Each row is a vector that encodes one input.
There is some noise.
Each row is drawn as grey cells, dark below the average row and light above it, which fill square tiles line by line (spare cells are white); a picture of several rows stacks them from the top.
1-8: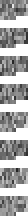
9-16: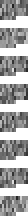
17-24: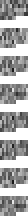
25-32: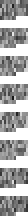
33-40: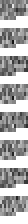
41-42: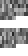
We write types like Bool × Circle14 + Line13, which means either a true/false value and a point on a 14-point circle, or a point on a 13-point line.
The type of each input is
Bool × Line5.
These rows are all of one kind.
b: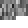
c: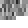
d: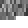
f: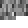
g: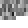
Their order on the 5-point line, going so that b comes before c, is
b, f, d, g, c.
